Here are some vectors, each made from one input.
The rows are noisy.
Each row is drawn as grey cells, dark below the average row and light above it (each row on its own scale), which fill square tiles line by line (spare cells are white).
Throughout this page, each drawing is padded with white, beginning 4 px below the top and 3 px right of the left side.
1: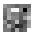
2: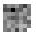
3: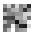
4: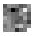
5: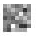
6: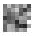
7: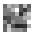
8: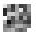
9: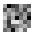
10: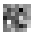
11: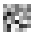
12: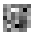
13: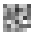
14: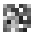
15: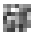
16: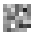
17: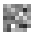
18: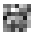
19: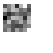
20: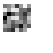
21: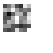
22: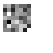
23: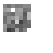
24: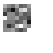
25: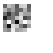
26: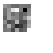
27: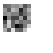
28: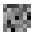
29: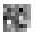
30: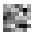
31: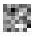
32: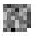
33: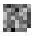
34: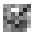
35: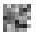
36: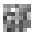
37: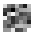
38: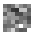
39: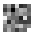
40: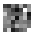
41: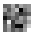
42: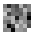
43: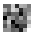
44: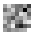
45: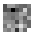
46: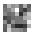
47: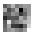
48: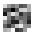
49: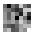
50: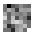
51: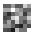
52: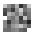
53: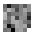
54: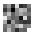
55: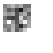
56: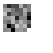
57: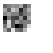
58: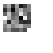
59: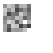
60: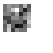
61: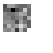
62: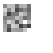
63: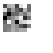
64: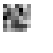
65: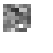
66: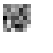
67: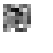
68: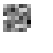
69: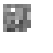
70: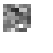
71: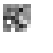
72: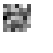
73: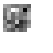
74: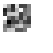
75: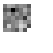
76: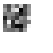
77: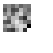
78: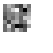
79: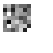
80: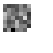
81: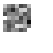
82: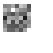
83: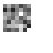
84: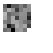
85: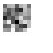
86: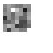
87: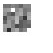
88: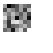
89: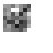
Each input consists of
a point on an 8-point line, together with either a point on an 8-point line, or a node of a 9-node tree.
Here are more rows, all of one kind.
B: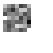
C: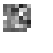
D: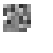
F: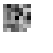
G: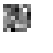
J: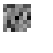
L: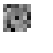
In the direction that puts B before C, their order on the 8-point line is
F, G, B, C, L, D, J.
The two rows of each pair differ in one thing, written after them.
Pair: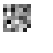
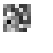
the node of the tree
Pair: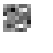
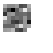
the place on the 8-point line
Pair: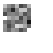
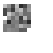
the place on the 8-point line
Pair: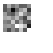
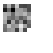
the place on the 8-point line
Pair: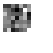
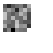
the place on the 8-point line
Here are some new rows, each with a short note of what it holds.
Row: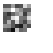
a point on each of two 8-point lines
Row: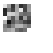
a point on an 8-point line and a node of a 9-node tree
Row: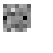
a point on each of two 8-point lines
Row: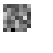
a point on an 8-point line and a node of a 9-node tree
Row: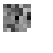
a point on an 8-point line and a node of a 9-node tree
